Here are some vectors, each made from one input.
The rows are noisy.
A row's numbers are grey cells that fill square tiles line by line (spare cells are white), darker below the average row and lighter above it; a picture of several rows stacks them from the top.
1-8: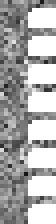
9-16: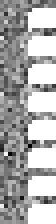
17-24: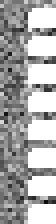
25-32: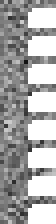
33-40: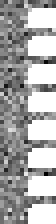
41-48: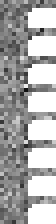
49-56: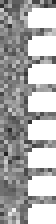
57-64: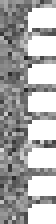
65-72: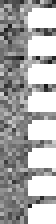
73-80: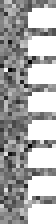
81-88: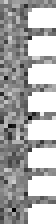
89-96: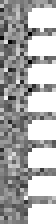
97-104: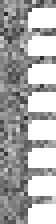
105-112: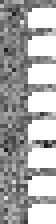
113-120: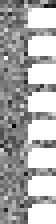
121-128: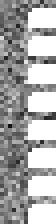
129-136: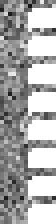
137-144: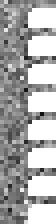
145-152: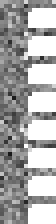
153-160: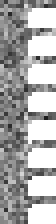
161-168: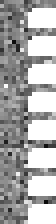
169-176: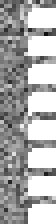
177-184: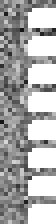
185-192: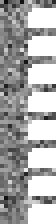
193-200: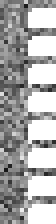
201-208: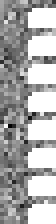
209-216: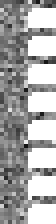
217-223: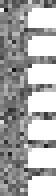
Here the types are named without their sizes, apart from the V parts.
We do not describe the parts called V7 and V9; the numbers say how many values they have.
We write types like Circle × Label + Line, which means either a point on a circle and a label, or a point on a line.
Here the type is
(Bool × Bool × Bool + V7) × V9 + List(Line).
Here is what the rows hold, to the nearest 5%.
About 65% of them hold a value of V9, together with either three true/false values, or a value of V7. The rest are lists of points on a line.
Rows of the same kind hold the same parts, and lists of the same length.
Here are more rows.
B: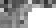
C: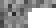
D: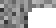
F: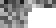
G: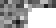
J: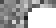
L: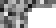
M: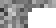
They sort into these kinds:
B, F
C, D, M
G
J
L

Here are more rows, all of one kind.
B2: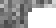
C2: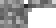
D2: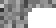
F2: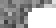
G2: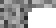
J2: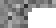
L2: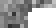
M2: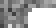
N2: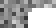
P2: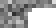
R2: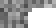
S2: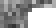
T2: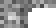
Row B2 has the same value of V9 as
F2, L2, R2 and S2.
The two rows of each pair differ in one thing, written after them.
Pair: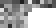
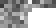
the place on the line in item 1 of the list
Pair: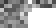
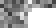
the place on the line in item 2 of the list
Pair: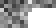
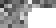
the place on the line in item 2 of the list
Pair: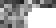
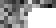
the place on the line in item 2 of the list
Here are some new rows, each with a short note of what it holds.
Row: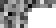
the empty list
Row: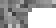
three true/false values and a value of V9
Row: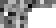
the empty list
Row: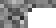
a value of V7 and a value of V9
